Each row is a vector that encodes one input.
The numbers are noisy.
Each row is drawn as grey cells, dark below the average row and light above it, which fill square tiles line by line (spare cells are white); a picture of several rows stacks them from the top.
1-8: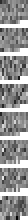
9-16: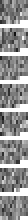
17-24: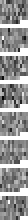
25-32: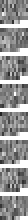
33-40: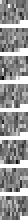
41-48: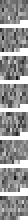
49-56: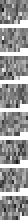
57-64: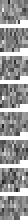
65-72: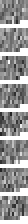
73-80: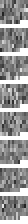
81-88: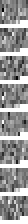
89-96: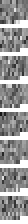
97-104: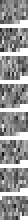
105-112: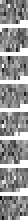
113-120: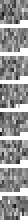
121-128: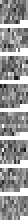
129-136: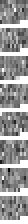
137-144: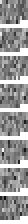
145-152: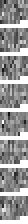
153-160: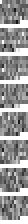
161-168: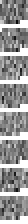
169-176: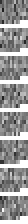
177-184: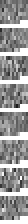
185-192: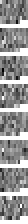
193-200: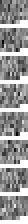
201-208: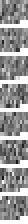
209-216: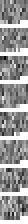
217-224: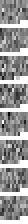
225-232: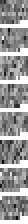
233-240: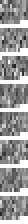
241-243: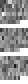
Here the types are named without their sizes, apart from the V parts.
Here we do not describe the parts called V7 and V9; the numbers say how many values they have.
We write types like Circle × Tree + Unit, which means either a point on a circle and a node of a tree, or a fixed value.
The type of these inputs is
Label × V9 + List(Line) × V7.
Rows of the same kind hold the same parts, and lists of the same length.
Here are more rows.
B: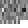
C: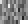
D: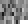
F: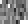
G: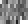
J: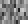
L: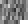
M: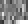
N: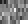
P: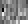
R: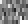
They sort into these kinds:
B
C, F, G, L, R
D, J
M, N, P

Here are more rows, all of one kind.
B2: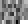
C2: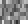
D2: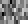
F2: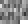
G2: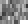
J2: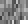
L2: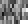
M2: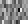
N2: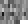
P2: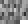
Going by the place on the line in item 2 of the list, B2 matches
J2, N2 and P2.
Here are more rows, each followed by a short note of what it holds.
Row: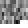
a value of V7, together with a list of two items
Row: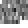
a value of V7, together with the empty list
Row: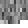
a value of V7, together with a list of one item
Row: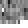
a value of V7, together with a list of one item
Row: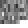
a label and a value of V9
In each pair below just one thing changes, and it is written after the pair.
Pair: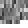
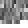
the place on the line in item 2 of the list
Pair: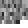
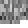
the place on the line in item 1 of the list
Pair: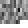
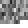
the place on the line in item 2 of the list
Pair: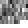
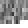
the value of V7
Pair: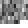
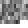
the place on the line in item 2 of the list
